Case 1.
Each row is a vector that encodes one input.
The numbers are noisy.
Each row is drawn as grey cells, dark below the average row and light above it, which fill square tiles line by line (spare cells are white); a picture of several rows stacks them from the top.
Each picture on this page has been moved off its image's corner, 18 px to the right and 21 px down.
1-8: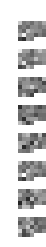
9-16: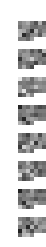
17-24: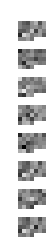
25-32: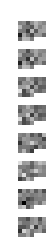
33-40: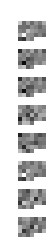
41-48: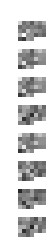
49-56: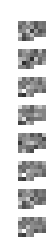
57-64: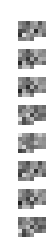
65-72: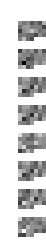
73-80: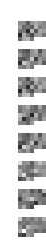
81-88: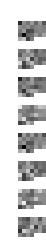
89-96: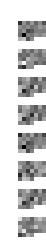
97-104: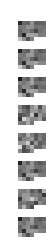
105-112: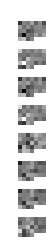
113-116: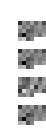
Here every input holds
either a fixed value, or three true/false values.
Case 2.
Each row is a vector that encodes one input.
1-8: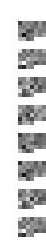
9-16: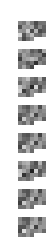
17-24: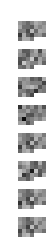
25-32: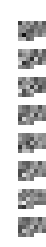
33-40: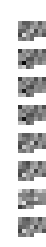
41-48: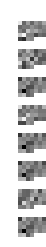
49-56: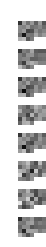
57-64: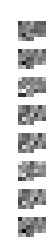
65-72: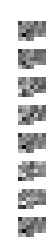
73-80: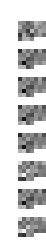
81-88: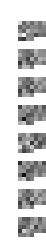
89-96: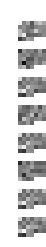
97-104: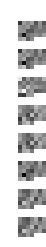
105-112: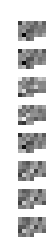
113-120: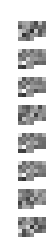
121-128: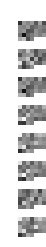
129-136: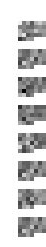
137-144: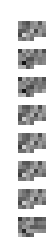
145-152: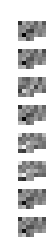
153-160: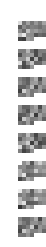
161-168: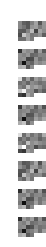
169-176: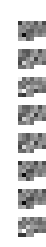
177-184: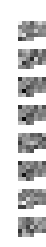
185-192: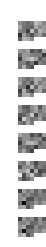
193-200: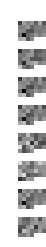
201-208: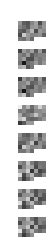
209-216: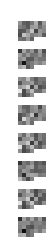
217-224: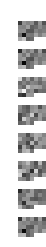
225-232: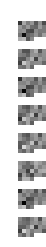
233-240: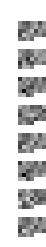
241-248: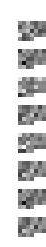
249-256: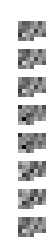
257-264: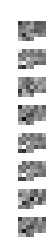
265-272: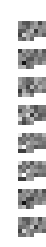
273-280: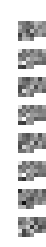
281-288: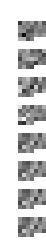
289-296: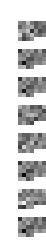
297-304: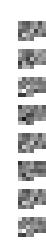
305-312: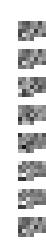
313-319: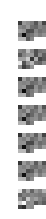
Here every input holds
either a fixed value, or three true/false values.
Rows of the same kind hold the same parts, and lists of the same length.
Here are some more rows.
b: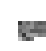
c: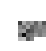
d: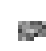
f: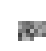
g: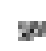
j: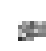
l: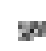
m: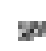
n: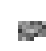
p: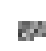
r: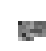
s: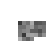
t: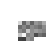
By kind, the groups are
b, c, f, g, j, l, m, p, r, s, t
d, n

